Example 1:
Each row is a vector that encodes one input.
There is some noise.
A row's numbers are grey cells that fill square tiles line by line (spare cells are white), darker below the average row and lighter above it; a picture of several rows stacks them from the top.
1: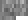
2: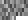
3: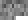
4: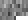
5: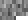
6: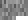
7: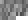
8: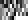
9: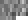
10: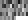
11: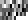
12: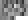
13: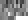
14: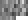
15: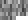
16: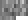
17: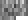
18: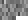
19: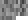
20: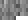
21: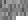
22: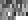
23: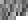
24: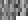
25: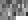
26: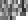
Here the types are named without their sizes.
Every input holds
a point on a line.
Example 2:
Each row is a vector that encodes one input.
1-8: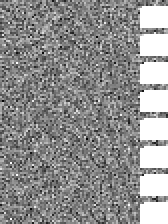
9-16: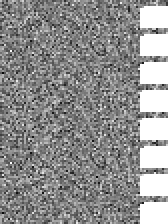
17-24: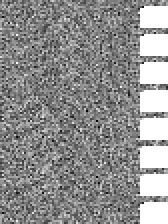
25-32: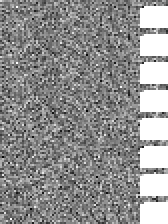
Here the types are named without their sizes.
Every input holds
a point on a circle.
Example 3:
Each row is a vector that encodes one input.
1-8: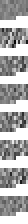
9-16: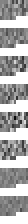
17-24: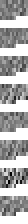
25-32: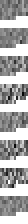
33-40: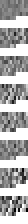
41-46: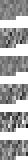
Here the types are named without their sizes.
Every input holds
either a fixed value, or three true/false values.
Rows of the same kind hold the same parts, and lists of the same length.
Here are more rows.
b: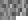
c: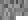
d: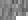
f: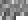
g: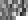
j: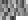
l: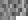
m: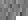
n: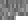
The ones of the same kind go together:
b, c, d, g, l, m, n
f, j

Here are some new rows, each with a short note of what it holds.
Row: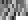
a fixed value
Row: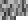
a fixed value
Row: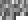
a fixed value
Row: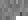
three true/false values
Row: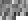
a fixed value
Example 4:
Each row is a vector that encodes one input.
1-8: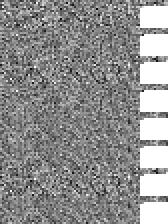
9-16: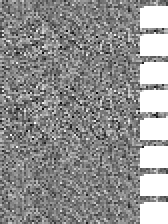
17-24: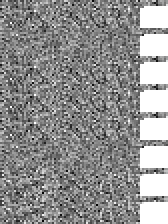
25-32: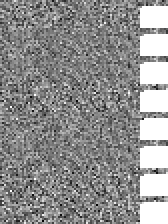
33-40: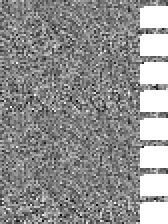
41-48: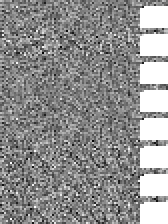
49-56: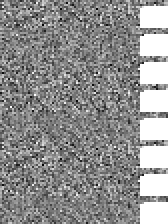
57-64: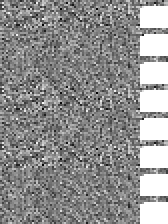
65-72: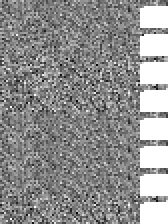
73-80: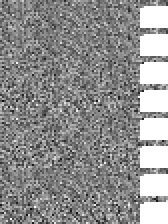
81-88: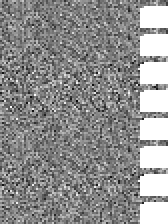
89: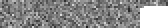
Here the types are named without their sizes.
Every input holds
a point on a circle.
